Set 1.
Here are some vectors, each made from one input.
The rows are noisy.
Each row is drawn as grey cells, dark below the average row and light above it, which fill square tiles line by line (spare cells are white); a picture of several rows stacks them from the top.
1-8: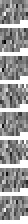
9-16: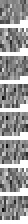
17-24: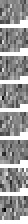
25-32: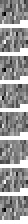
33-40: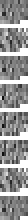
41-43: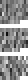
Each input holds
either a fixed value, or three true/false values.
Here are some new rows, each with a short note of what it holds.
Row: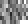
a fixed value
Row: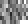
a fixed value
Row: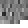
three true/false values
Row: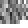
a fixed value
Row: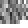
a fixed value
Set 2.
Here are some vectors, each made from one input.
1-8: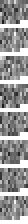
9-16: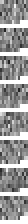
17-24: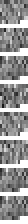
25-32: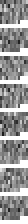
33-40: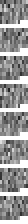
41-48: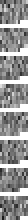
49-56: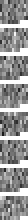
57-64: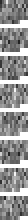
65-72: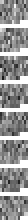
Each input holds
a point on a 10-point circle.
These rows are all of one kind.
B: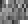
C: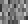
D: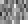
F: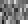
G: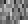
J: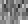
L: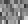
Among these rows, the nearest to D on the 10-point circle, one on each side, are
J and L.
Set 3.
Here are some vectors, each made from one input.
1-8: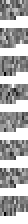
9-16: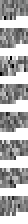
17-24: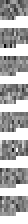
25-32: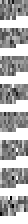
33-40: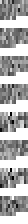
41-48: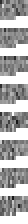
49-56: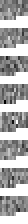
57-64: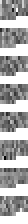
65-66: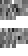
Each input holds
either a fixed value, or a node of an 11-node tree.
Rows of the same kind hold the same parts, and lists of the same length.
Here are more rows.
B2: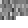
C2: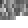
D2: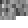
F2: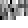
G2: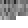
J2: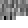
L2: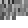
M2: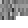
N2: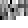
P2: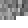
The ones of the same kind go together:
B2, C2, D2, G2, J2, L2, M2, P2
F2, N2

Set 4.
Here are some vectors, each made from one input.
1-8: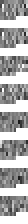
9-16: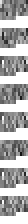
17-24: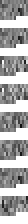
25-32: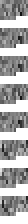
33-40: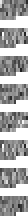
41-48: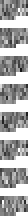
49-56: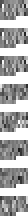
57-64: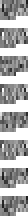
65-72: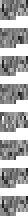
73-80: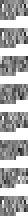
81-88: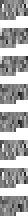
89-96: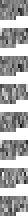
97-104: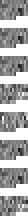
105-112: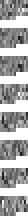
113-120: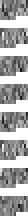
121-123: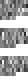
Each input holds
a point on an 11-point line.
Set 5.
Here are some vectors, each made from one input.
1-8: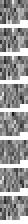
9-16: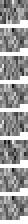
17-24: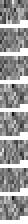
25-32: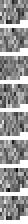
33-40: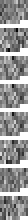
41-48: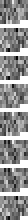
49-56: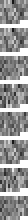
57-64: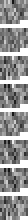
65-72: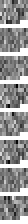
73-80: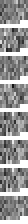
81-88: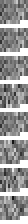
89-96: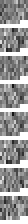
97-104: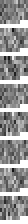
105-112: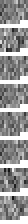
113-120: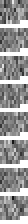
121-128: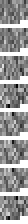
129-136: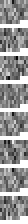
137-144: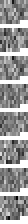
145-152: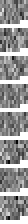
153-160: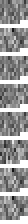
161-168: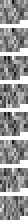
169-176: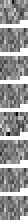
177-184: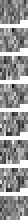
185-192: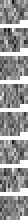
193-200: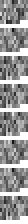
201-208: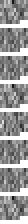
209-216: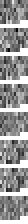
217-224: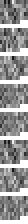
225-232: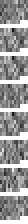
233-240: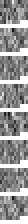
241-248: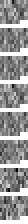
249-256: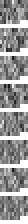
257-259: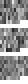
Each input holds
three true/false values.
